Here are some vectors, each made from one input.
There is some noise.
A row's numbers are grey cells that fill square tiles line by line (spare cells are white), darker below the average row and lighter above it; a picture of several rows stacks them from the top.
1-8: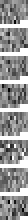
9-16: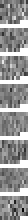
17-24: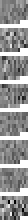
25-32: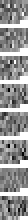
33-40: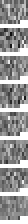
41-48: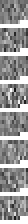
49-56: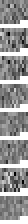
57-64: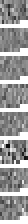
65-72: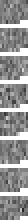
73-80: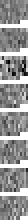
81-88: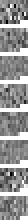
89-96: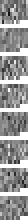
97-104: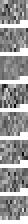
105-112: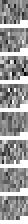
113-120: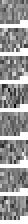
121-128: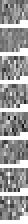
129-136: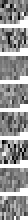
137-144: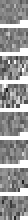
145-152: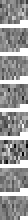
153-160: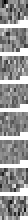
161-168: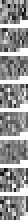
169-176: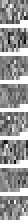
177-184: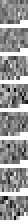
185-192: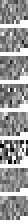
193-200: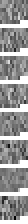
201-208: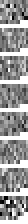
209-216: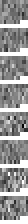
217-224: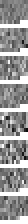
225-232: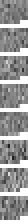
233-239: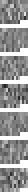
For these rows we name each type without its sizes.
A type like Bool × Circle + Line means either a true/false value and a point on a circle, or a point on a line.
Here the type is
Bool × Line × (Tree + Unit).
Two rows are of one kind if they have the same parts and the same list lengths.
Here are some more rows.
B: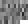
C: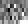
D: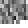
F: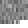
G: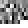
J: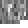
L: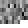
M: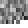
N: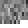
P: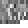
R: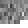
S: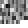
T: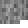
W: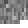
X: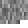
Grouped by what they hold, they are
B, D, G, L, R, X
C, F, J, M, N, P, S, T, W

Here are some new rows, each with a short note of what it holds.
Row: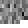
a point on a line, a node of a tree and a true/false value
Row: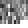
a point on a line and a true/false value
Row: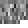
a point on a line and a true/false value
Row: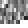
a point on a line, a node of a tree and a true/false value
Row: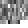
a point on a line and a true/false value
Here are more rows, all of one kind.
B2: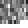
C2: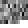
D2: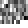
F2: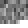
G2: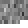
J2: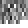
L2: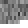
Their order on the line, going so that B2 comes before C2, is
B2, J2, D2, G2, F2, C2, L2.
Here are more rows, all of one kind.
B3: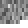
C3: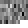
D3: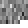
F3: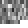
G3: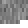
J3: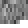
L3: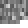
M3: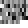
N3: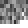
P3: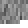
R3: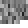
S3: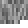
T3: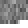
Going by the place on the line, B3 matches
J3, P3 and T3.
